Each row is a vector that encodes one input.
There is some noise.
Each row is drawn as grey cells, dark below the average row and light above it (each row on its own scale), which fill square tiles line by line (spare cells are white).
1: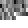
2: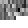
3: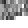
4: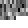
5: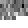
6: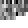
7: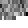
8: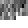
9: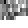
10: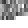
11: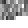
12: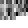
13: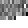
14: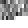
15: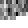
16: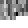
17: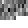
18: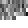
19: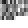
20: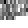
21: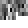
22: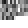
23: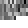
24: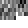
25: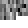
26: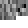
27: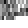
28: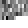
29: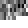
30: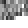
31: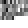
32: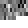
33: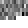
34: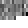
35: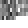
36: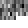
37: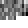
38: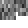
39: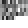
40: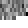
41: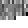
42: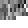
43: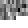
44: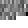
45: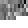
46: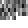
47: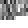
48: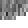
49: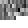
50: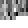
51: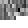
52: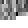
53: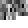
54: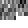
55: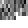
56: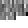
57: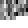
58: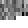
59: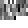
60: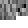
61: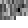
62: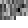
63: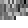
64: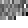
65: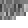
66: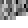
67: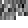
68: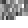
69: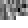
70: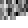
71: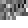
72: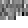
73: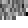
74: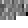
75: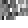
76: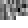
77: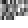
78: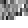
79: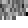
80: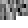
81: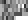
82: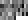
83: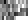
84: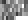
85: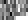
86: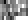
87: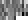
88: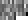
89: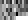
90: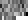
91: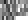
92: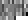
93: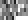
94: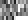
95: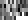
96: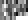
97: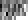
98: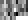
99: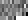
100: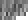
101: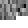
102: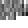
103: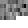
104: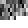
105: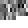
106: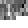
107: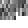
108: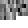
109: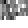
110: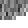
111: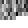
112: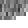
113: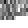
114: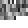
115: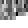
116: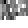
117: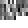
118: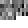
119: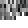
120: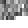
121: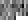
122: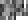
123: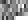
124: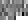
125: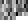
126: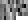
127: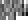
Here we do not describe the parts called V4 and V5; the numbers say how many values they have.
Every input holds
a value of V4 and a value of V5, together with either a point on a 6-point circle, or four true/false values.
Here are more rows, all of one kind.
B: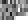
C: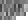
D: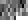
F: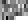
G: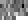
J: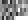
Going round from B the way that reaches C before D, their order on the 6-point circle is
B, C, J, D, F, G.
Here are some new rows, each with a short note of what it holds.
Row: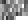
four true/false values, a value of V4 and a value of V5
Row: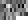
four true/false values, a value of V4 and a value of V5
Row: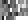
a point on a 6-point circle, a value of V4 and a value of V5
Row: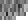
four true/false values, a value of V4 and a value of V5
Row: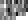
four true/false values, a value of V4 and a value of V5
